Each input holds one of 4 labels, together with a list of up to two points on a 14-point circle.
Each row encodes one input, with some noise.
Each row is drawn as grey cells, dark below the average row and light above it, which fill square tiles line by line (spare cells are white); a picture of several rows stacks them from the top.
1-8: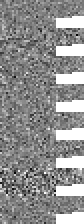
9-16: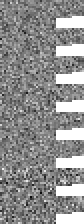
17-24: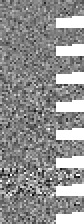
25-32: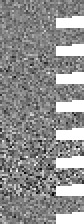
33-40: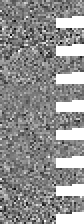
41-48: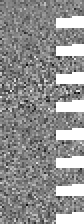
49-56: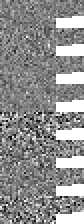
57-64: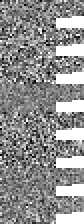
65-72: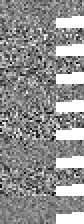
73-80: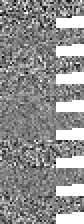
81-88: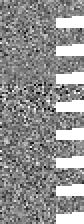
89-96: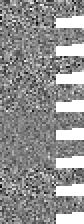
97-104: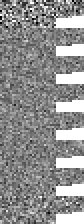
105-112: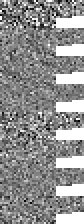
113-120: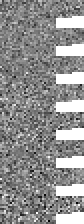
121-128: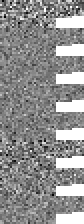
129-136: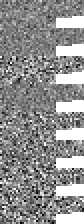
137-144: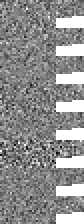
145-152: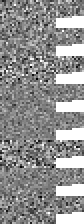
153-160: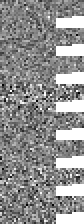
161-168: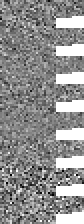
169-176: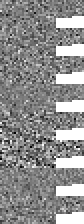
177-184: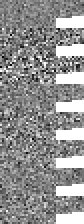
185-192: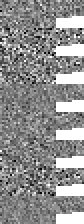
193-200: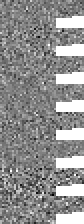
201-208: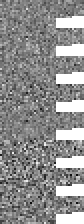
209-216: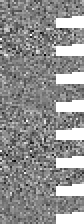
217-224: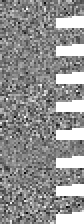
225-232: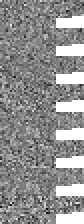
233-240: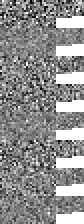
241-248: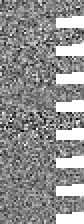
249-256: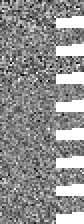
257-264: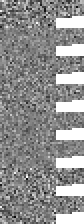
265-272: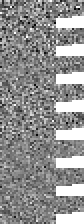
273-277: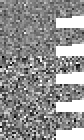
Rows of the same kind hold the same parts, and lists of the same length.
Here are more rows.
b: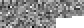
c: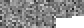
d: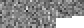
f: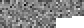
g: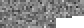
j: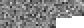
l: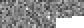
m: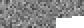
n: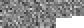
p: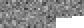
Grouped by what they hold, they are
b
c, d, f, l, m
g, j, n, p

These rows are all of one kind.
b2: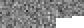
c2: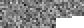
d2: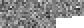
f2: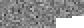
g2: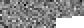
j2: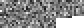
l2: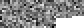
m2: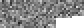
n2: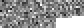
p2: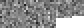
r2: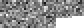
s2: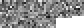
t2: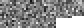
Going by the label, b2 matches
m2 and p2.
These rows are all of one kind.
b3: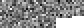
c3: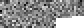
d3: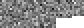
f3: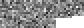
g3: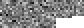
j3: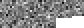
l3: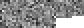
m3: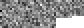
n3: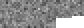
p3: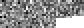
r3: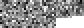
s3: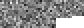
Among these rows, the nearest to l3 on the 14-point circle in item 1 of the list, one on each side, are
d3 and m3.
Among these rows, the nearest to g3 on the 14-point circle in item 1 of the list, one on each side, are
b3 and d3.
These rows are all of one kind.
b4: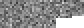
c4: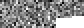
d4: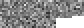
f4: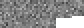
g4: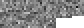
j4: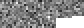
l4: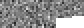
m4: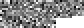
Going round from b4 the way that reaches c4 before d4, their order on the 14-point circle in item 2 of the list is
b4, f4, c4, g4, j4, l4, d4, m4.
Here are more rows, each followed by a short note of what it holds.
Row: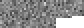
one of 4 labels, together with a list of two items
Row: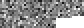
one of 4 labels, together with the empty list
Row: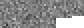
one of 4 labels, together with a list of two items
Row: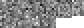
one of 4 labels, together with the empty list
